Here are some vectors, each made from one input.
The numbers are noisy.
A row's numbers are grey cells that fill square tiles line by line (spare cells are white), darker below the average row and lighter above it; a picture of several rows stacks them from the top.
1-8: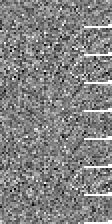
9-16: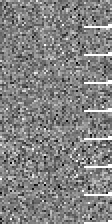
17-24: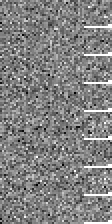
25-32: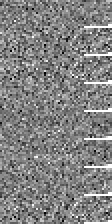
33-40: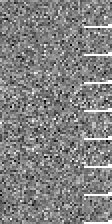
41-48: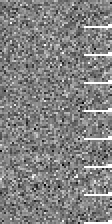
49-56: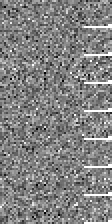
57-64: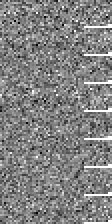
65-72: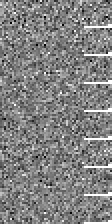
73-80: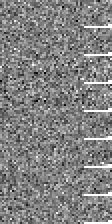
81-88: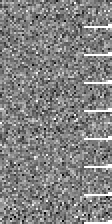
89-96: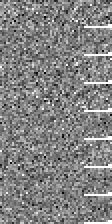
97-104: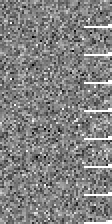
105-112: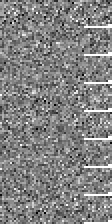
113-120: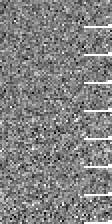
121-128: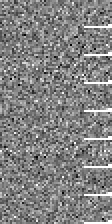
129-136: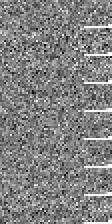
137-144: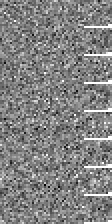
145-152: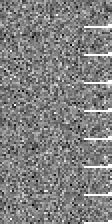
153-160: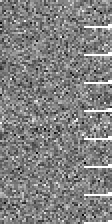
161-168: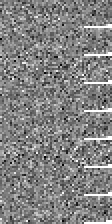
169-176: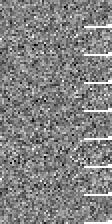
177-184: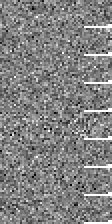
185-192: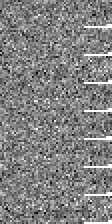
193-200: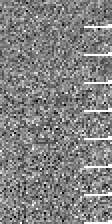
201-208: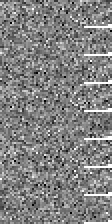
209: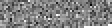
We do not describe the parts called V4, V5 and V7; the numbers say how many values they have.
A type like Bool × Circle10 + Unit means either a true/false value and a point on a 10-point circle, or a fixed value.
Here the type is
(Bool × Tree8 + Line6) × (Unit + V4 × V5 × V7).
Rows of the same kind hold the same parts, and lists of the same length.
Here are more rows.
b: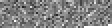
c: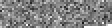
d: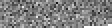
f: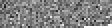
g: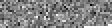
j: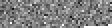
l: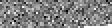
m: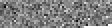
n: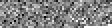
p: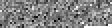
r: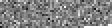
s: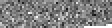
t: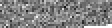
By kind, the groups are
b, f, j, m, r
c, d, g, s, t
l, n
p

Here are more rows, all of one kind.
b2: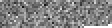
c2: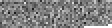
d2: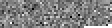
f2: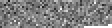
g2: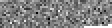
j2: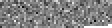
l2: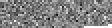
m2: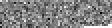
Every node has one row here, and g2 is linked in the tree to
d2 and m2.
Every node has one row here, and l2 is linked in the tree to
f2.
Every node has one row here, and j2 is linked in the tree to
c2.
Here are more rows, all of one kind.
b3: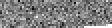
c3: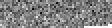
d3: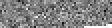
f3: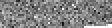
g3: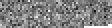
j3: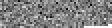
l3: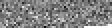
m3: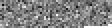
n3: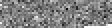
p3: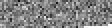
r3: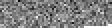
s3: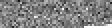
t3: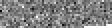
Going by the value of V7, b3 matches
g3, m3 and n3.
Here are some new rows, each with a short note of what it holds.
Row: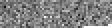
a node of an 8-node tree, a true/false value, a value of V4, a value of V5 and a value of V7
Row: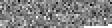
a point on a 6-point line, a value of V4, a value of V5 and a value of V7
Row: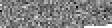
a point on a 6-point line, a value of V4, a value of V5 and a value of V7
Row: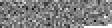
a node of an 8-node tree, a true/false value, a value of V4, a value of V5 and a value of V7
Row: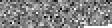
a point on a 6-point line
